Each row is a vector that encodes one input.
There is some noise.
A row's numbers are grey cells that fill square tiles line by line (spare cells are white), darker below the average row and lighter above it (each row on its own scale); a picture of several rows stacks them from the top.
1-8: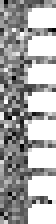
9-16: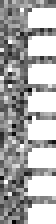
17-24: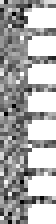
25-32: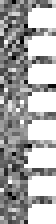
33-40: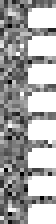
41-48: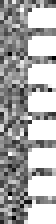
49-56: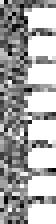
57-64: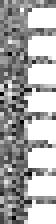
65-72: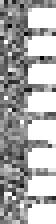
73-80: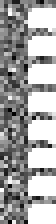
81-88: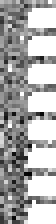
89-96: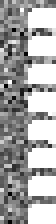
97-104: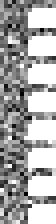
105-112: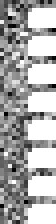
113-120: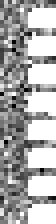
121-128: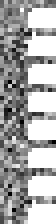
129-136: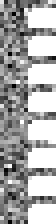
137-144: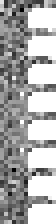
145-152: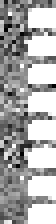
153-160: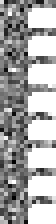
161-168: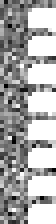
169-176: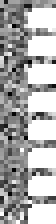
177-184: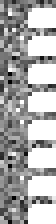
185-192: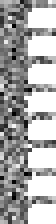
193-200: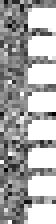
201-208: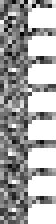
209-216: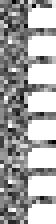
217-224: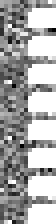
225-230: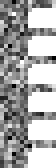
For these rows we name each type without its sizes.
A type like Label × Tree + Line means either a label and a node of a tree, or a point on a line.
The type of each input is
(Circle + Unit) × Line + Tree.
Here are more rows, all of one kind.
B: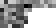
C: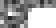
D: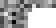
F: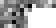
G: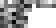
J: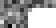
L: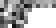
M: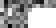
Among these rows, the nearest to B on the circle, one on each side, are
G and L.
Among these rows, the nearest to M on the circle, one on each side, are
C and F.
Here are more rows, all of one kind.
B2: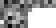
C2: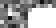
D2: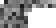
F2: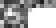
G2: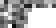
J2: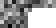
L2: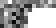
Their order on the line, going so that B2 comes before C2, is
G2, L2, D2, J2, B2, F2, C2.
